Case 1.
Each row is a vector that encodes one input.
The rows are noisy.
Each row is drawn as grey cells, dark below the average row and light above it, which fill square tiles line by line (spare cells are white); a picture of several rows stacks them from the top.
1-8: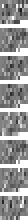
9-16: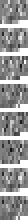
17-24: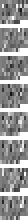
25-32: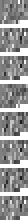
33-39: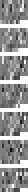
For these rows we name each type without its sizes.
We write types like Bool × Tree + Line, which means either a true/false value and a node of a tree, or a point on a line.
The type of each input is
Bool × Bool × Bool + Line.
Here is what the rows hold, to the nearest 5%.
About 35% of them hold a point on a line. The rest hold three true/false values.
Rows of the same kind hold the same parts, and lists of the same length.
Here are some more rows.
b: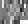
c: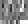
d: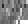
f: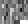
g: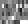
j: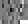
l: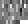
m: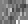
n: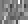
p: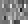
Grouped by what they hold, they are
b, f, g, l, p
c, d, j, m, n

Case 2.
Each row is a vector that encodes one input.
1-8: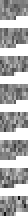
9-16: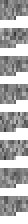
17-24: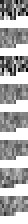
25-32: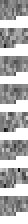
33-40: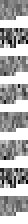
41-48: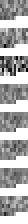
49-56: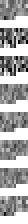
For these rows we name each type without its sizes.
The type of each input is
List(Line).
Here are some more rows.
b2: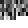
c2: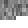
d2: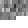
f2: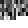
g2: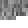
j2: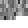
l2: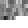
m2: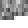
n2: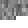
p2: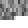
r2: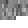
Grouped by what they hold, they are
b2, f2
c2, d2, g2, n2, r2
j2, l2, m2, p2

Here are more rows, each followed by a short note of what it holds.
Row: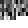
the empty list
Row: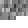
a list of one item
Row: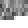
a list of two items
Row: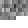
a list of one item
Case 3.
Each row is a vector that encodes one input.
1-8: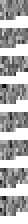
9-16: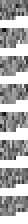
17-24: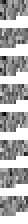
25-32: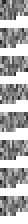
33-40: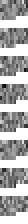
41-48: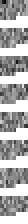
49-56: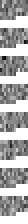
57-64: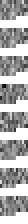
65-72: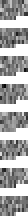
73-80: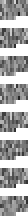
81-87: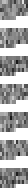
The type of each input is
Line9 + Line11.
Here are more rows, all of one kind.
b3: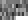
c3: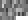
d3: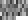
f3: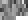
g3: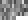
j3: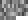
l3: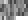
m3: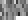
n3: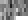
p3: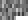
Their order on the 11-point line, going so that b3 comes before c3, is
b3, p3, c3, j3, g3, f3, l3, n3, m3, d3.
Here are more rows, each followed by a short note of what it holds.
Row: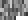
a point on a 9-point line
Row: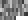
a point on a 9-point line
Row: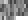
a point on an 11-point line
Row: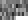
a point on an 11-point line
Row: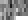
a point on an 11-point line
